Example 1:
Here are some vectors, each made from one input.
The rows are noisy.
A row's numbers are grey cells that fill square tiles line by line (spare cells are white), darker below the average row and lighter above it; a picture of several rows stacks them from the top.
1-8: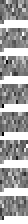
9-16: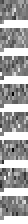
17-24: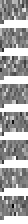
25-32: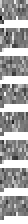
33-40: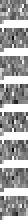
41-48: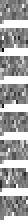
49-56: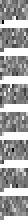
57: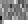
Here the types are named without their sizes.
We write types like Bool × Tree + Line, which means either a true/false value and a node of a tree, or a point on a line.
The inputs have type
Label × Tree.
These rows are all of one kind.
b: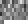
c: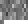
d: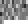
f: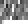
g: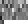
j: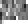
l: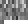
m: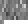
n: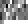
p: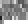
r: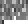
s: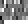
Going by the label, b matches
c and l.
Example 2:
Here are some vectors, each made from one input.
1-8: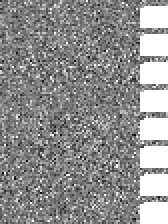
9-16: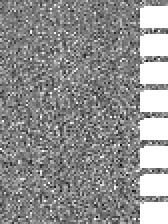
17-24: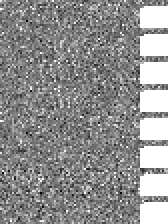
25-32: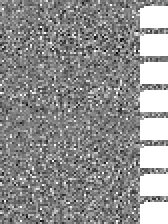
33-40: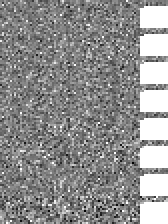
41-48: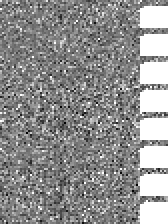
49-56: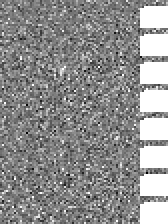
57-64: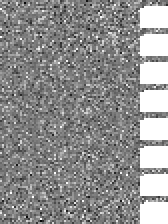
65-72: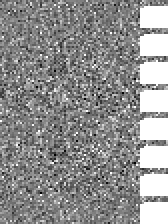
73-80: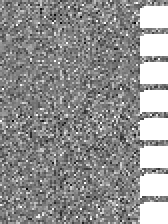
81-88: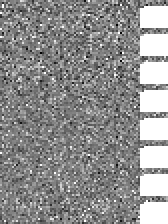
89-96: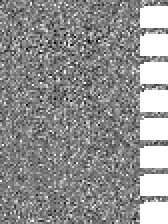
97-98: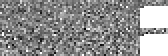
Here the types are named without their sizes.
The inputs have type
Bool × Bool × Bool + Circle.
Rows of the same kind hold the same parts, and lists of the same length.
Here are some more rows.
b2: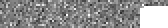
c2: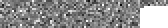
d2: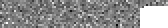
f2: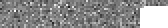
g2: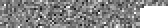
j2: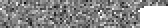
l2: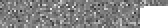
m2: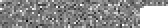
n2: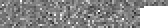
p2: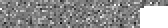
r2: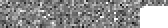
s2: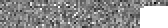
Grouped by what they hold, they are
b2, d2, f2, l2, n2, s2
c2, g2, j2, m2, p2, r2

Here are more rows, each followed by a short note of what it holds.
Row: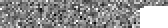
a point on a circle
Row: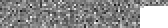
three true/false values
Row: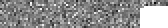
three true/false values
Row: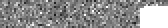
a point on a circle
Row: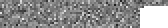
three true/false values
